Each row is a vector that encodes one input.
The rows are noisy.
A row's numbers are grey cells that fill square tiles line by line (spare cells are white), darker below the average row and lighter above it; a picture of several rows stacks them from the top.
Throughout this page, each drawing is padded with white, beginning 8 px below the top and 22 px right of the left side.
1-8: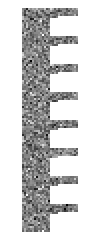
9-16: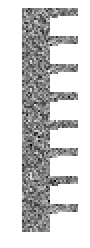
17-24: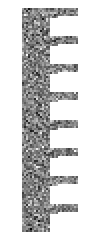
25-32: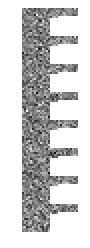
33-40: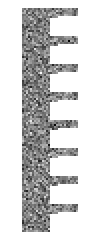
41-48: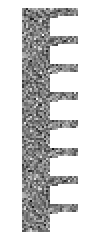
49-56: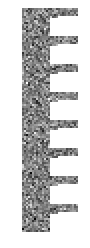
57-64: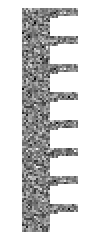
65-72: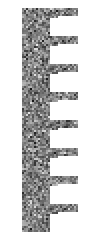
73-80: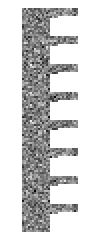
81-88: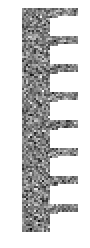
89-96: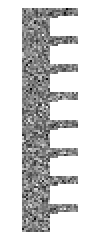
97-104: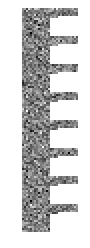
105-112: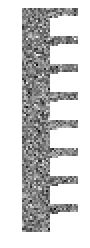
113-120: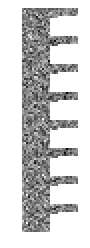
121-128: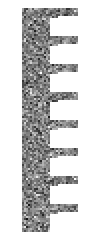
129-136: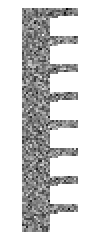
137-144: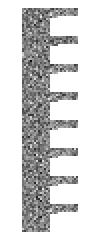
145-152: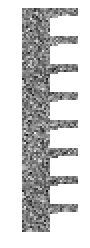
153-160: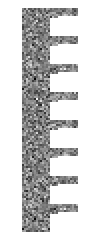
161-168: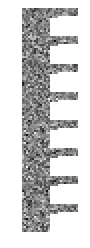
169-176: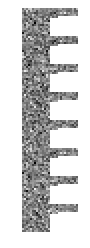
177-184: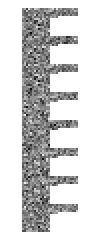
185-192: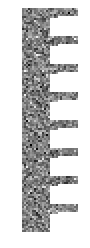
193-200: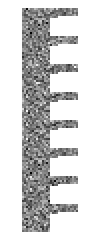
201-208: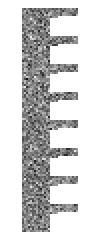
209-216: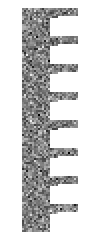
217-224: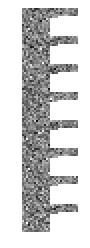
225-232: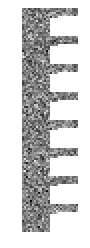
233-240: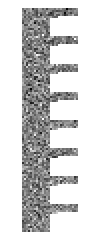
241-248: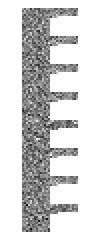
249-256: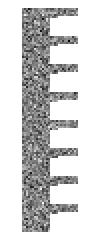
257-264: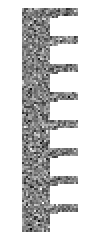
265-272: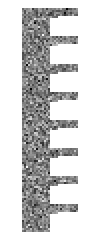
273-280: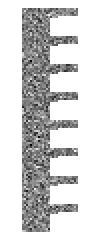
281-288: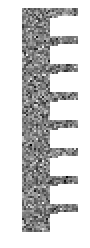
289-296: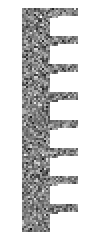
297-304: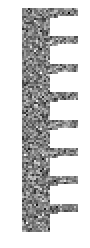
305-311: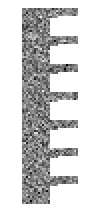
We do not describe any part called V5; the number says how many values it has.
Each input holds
either a point on a 16-point circle, or three labels (each one of 8), or a value of V5.
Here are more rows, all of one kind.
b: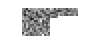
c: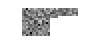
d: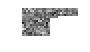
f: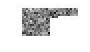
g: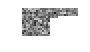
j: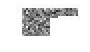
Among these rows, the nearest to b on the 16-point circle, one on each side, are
c and j.
